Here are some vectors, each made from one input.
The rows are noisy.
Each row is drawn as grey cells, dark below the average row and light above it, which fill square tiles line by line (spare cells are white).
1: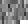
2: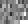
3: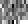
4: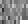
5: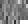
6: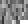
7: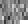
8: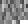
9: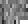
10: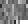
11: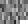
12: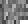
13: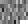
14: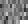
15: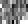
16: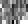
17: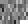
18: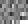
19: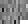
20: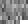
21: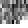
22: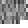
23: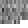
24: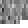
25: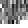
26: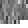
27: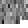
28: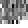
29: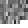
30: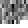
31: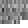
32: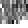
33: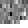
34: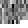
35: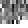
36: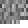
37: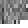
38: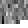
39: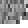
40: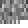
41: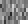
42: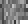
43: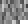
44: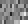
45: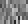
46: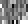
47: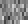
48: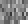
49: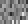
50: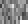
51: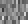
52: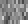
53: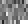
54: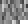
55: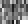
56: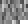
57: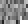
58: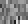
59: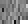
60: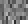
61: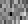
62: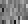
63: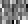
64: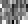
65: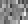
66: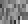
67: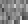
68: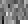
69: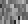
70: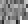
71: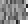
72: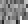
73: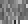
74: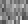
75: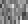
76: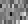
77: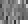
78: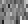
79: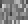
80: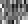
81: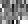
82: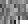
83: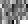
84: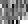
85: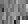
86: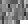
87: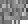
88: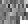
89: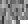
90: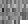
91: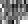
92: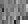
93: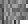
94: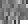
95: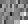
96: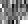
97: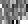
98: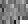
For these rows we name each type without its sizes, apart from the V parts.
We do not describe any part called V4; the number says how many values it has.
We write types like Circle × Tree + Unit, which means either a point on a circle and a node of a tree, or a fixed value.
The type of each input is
(Bool × Bool × Bool + Unit) × Line × V4 + Label × Label.
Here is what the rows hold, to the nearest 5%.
About 20% of them hold two labels. The rest hold a point on a line and a value of V4, together with either a fixed value, or three true/false values.
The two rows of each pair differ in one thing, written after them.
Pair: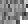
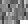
the value of V4
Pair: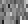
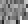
the value of V4
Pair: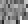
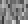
the value of V4
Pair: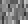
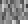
the value of V4
